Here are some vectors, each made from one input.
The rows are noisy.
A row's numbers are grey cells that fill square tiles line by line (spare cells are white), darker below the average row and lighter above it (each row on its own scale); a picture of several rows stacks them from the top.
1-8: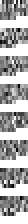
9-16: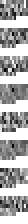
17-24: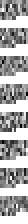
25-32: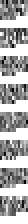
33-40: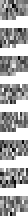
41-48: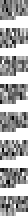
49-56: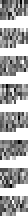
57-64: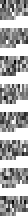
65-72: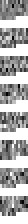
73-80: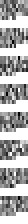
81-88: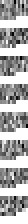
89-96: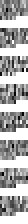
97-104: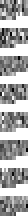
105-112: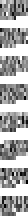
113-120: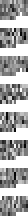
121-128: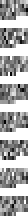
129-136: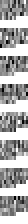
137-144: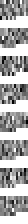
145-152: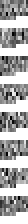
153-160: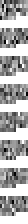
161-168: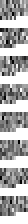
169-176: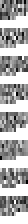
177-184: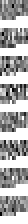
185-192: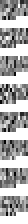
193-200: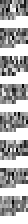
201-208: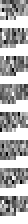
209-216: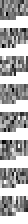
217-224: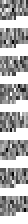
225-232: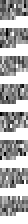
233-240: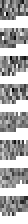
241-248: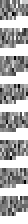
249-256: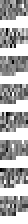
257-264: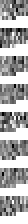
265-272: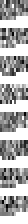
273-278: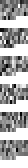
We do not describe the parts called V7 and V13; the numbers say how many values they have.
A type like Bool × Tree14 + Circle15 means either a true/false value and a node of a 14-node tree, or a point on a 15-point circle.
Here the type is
(Bool × Bool × Bool + V7) × V13 + Circle6.
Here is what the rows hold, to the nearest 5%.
About 10% of them hold a point on a 6-point circle. The rest hold a value of V13, together with either three true/false values, or a value of V7.
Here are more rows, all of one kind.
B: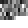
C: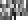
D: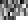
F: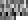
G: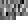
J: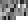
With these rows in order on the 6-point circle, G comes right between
B and F.
